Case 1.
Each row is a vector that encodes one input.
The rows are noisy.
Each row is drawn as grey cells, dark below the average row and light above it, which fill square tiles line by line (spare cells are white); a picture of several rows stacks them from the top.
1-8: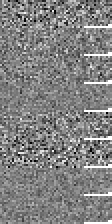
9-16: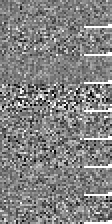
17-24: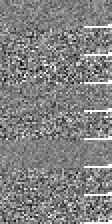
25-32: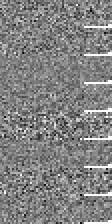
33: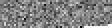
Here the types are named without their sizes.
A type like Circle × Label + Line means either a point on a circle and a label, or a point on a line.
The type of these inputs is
Tree.
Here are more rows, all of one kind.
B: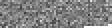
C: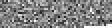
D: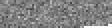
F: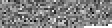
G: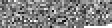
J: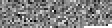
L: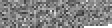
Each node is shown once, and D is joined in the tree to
C and F.
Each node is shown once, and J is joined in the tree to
B and F.
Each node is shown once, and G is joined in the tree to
F and L.
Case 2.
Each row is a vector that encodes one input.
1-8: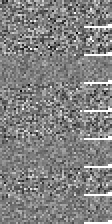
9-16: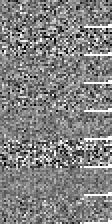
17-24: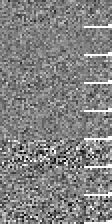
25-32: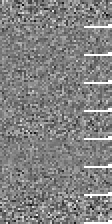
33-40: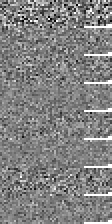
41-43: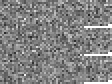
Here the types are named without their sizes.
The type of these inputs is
Tree.
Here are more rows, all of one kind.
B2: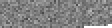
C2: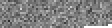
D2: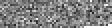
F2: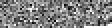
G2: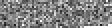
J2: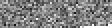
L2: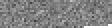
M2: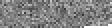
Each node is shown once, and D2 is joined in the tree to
C2, G2 and L2.
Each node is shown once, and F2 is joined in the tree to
J2 and L2.
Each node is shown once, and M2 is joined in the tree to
B2.
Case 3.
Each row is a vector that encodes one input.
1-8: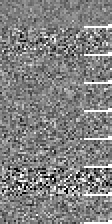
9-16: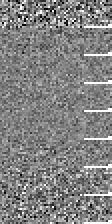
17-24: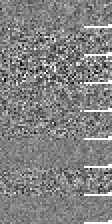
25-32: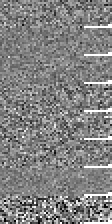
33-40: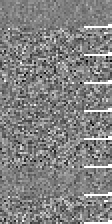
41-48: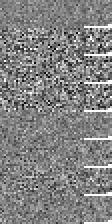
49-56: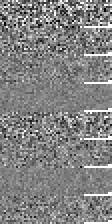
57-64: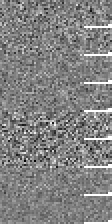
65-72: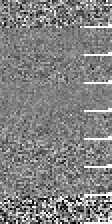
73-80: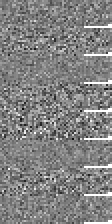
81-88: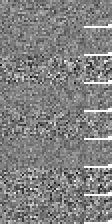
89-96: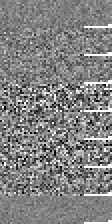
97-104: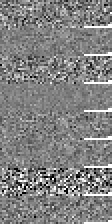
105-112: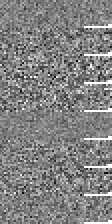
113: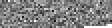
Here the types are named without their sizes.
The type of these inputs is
Tree.
